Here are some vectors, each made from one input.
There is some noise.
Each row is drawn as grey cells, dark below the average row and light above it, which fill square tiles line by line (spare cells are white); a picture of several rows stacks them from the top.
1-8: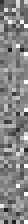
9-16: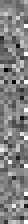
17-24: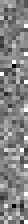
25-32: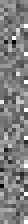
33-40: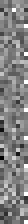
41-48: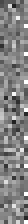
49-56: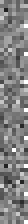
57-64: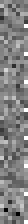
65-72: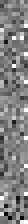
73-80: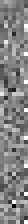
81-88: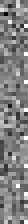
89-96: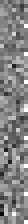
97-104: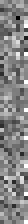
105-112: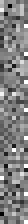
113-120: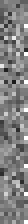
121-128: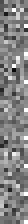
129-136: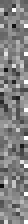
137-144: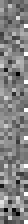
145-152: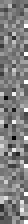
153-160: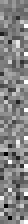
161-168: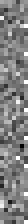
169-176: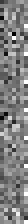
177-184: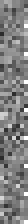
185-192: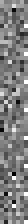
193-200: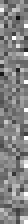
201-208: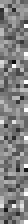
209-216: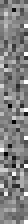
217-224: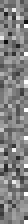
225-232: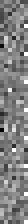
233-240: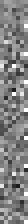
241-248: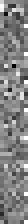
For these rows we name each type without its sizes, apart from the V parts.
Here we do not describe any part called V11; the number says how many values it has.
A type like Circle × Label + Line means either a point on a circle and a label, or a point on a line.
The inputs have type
(Line + List(V11)) × Tree.
